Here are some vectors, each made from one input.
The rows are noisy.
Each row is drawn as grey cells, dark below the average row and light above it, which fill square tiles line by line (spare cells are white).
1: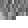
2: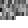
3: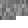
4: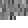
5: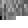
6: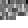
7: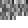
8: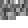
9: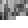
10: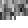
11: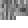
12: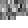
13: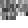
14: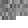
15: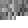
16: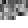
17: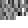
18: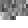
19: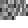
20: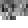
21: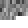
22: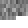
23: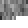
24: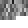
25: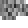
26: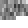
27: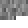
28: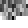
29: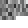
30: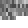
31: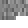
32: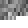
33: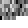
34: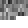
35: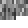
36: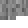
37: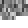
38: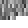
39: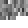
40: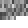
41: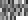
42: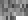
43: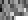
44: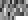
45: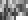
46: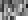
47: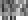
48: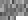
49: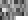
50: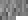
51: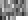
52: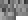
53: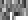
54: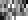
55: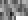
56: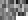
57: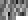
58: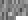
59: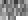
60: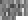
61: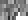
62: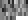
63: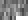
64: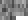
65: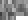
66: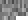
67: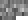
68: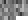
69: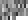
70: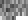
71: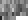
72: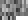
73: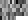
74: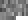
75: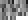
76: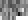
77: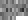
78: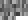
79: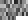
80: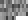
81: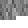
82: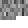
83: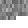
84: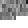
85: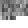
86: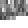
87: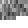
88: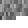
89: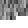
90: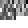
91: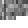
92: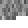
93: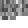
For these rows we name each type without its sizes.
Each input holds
a point on a line, together with either a point on a line, or three true/false values.
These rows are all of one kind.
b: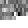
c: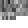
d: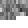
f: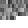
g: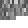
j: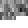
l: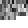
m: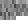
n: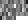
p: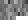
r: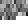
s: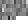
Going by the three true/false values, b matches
g, j, p and s.
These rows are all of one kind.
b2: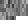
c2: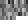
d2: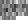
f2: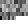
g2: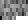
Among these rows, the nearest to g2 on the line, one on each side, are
b2 and c2.
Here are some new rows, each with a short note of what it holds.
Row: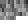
a point on each of two lines
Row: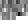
a point on each of two lines
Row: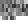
a point on a line and three true/false values
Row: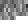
a point on a line and three true/false values
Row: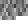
a point on each of two lines
